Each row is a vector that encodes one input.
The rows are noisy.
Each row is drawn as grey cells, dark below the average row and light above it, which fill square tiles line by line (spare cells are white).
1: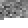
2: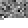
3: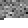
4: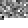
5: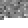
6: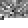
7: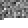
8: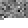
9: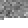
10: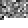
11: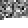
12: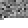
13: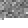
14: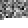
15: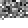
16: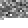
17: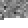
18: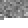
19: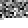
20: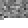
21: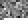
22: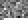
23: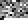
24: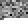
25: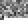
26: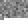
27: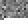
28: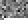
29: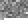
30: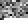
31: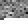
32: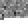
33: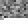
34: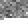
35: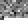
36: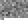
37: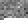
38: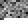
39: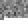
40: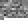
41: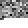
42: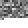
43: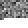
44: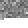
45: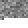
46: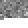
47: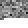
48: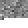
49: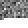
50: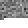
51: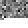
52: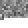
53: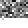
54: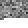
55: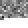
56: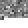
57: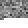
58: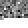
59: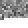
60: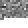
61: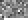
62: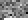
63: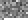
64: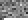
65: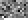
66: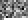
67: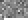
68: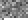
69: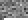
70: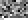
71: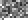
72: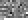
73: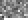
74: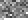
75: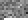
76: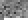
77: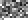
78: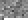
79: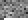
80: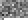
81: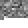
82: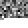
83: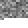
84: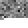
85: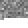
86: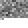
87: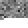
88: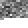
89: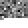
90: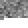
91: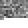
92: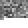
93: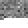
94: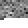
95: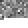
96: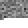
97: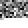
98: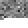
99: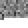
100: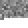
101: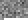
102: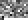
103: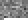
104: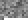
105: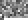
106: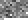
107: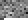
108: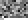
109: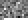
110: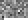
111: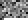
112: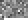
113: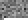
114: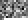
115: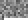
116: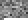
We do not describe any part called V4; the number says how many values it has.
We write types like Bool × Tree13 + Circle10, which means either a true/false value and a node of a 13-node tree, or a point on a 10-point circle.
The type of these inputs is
List2(Bool × V4).
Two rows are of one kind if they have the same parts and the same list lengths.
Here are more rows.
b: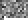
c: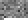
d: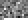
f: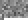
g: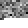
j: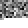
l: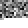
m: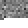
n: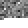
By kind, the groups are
b, f
c, d, g, m, n
j, l

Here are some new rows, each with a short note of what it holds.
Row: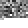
a list of two items
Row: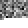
the empty list
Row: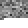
a list of one item
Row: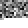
the empty list
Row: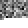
the empty list
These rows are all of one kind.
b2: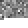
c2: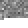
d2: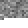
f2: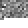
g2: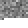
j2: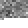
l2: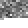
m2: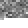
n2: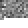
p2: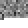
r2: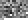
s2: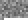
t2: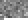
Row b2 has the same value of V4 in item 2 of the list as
d2, n2 and t2.
